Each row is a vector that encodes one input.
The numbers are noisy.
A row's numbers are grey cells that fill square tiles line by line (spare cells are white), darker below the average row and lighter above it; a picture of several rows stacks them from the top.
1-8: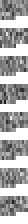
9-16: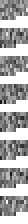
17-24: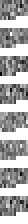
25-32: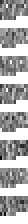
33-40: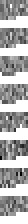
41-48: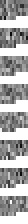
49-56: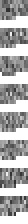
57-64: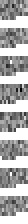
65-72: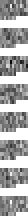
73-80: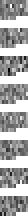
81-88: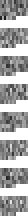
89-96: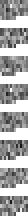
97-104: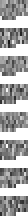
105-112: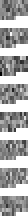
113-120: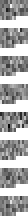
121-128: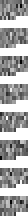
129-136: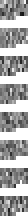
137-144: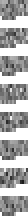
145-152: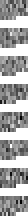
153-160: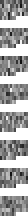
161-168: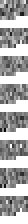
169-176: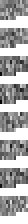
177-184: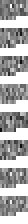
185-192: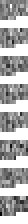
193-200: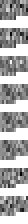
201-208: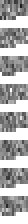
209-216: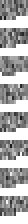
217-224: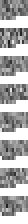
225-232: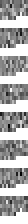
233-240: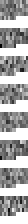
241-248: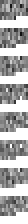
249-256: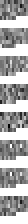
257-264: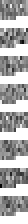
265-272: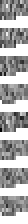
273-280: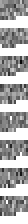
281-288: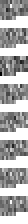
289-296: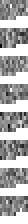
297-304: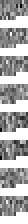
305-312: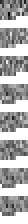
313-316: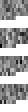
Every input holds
either a point on a 20-point circle, or a list of up to two points on an 8-point line.
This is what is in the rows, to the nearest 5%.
About 40% of them hold a point on a 20-point circle. The rest are lists of up to two points on an 8-point line: a few of all rows are empty, 25% hold one and 30% two.
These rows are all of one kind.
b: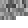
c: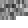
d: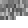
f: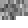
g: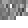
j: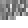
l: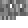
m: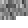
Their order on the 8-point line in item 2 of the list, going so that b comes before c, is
d, j, g, b, m, f, l, c.
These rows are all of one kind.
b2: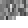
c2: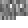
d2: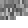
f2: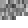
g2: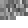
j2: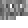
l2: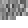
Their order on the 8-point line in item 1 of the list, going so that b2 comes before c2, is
f2, d2, g2, b2, c2, j2, l2.
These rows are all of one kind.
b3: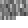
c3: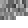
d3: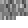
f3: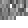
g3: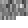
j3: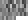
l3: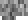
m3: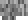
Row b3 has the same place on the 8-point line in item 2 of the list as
l3 and m3.
